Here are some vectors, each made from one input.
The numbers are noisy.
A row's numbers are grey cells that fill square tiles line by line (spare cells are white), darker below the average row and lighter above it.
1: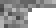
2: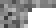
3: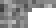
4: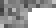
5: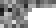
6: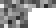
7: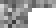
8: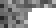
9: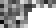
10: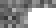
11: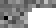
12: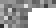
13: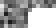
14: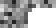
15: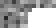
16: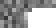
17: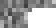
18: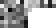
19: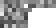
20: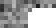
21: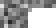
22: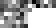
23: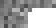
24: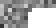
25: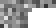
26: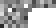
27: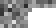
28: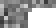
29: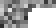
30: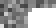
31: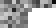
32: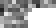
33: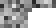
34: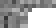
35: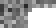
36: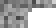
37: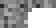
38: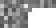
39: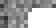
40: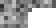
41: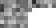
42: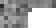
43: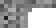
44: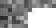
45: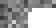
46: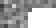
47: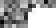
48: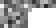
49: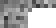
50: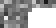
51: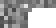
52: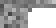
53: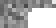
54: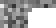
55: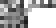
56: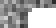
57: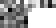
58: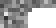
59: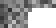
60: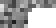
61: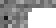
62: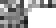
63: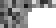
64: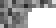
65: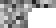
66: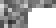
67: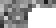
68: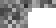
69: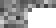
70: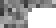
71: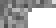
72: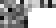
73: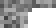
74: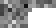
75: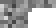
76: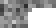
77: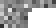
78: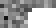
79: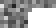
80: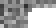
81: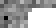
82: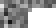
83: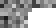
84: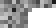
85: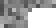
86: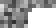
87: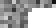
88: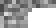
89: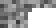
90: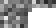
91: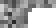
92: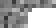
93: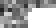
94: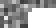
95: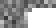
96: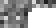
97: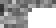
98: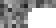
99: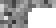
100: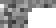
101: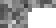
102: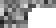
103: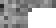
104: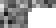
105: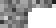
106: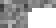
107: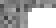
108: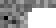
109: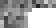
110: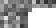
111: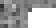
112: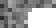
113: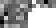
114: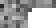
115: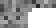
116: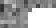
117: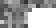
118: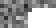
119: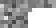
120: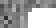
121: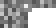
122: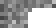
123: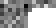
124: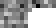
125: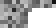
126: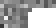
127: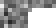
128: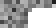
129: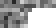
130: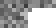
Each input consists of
a list of up to two points on a 7-point line.
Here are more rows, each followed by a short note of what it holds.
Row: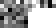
the empty list
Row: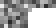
a list of one item
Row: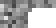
a list of one item
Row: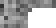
a list of two items
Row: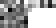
the empty list
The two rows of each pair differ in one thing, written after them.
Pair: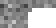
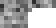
the place on the 7-point line in item 2 of the list
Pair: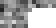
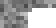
the place on the 7-point line in item 1 of the list
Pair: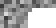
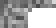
the place on the 7-point line in item 1 of the list
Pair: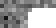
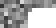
the place on the 7-point line in item 1 of the list
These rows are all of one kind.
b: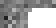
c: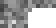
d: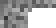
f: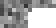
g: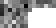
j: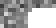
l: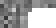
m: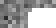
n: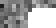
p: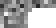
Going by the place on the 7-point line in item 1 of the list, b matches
l and m.
